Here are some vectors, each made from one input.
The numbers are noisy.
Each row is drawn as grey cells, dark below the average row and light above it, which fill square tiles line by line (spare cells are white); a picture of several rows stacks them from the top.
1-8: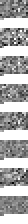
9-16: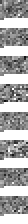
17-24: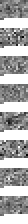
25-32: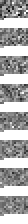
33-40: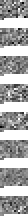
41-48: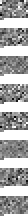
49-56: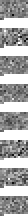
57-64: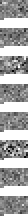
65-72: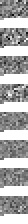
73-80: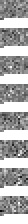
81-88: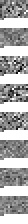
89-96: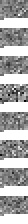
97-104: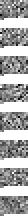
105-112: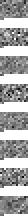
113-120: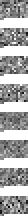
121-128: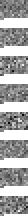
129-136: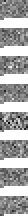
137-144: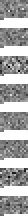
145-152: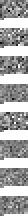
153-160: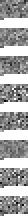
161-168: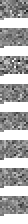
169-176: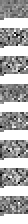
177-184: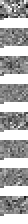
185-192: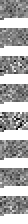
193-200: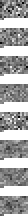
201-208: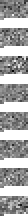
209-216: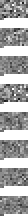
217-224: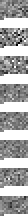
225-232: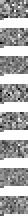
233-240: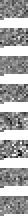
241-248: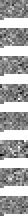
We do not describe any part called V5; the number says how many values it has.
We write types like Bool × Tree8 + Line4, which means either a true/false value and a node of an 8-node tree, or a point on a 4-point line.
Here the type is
Bool × Line4 × Line12 + Tree10 × V5.
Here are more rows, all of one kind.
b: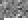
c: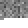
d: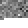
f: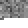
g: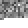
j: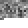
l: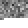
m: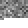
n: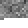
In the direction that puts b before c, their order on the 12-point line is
m, j, d, g, b, f, l, n, c.
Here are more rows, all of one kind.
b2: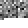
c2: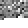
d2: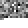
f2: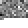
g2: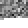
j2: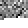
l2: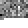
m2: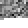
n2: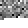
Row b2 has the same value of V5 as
c2, j2 and n2.
